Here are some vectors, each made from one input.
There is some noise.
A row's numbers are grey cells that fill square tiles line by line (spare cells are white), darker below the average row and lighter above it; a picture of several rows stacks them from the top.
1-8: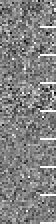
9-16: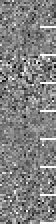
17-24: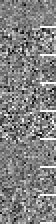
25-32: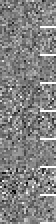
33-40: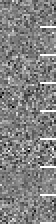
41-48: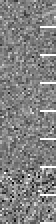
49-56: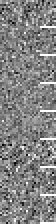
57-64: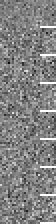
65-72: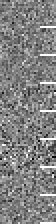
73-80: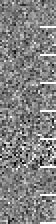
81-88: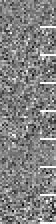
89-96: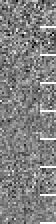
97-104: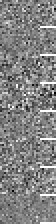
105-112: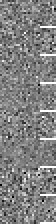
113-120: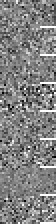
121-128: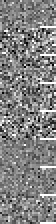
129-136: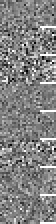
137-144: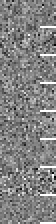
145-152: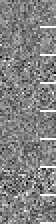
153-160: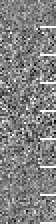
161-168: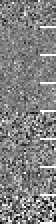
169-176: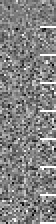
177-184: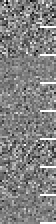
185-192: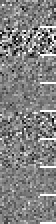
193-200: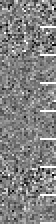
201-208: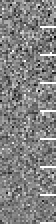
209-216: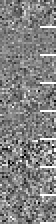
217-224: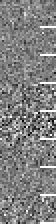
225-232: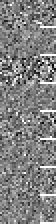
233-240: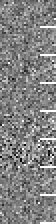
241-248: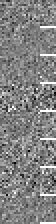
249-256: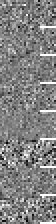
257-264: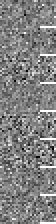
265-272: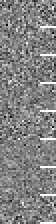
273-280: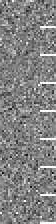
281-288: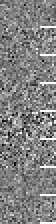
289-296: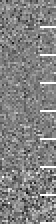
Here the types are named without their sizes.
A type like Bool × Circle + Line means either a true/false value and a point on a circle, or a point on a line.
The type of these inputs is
Tree × Tree × Tree × Tree × (Tree + Unit).
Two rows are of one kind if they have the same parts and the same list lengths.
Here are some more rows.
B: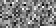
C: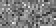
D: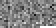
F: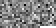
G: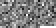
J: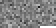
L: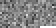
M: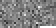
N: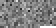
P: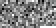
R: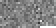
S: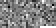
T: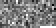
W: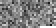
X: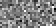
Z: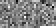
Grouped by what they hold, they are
B, C, D, M, N, Z
F, G, J, L, P, R, S, T, W, X

